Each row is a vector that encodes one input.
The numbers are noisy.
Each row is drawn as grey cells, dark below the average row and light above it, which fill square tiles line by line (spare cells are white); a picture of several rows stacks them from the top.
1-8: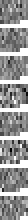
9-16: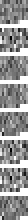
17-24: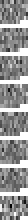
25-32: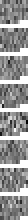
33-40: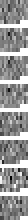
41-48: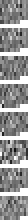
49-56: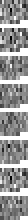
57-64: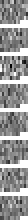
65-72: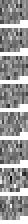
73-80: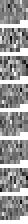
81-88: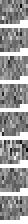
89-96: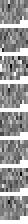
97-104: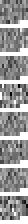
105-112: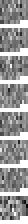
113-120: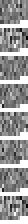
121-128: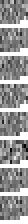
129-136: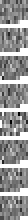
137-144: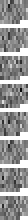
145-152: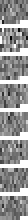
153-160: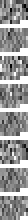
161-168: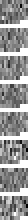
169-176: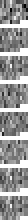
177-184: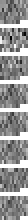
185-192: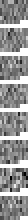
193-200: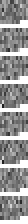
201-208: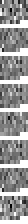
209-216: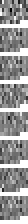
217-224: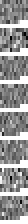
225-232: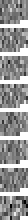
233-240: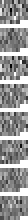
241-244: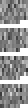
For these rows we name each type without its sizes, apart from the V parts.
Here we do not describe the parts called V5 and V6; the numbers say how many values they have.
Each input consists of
a true/false value, together with either a label, or a value of V5 and a value of V6.
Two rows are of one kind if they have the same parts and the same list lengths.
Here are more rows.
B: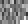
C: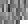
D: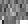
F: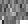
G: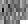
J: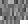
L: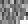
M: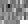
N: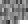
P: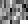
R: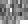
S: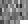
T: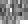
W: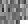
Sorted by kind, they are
B, D, F, J, L, N, P, R, S, T
C, G, M, W

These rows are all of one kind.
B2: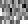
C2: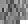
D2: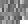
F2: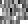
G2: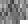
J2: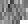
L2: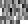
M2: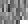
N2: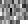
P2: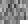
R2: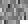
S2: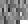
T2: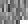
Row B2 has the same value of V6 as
D2, J2, M2 and T2.
